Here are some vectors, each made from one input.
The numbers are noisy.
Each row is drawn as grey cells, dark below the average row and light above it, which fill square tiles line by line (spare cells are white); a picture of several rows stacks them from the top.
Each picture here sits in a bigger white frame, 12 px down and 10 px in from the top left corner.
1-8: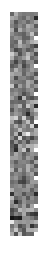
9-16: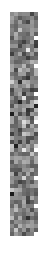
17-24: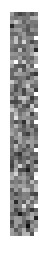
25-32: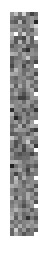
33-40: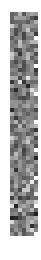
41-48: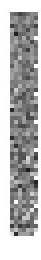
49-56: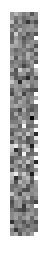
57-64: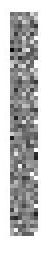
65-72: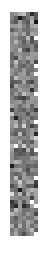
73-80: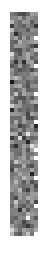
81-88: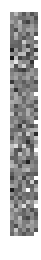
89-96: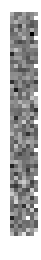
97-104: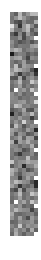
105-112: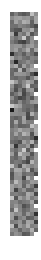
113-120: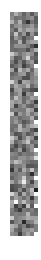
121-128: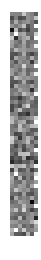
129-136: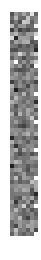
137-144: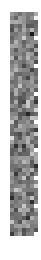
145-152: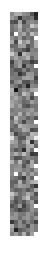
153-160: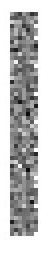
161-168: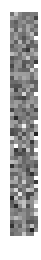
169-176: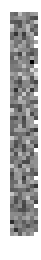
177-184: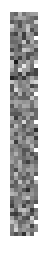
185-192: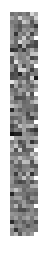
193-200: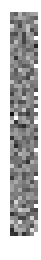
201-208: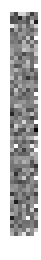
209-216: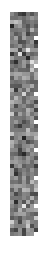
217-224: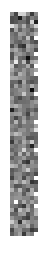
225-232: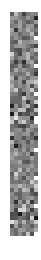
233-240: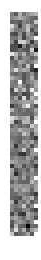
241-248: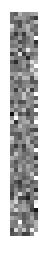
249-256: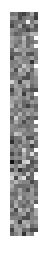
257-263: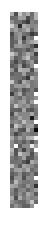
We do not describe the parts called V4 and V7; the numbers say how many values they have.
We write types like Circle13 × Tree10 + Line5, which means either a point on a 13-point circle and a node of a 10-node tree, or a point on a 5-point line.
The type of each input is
Bool × (Line11 + V7) × V4.
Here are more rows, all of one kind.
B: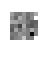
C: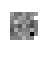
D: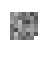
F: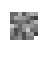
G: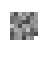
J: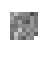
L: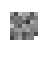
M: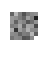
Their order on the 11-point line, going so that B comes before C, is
F, D, M, B, C, G, J, L.
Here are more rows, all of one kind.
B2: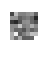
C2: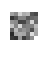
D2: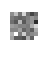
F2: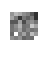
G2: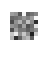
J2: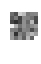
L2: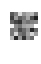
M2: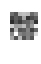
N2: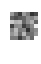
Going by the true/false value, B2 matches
J2 and L2.
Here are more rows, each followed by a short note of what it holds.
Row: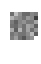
a point on an 11-point line, a true/false value and a value of V4
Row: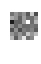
a true/false value, a value of V4 and a value of V7
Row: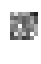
a true/false value, a value of V4 and a value of V7
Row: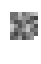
a point on an 11-point line, a true/false value and a value of V4
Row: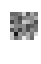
a true/false value, a value of V4 and a value of V7
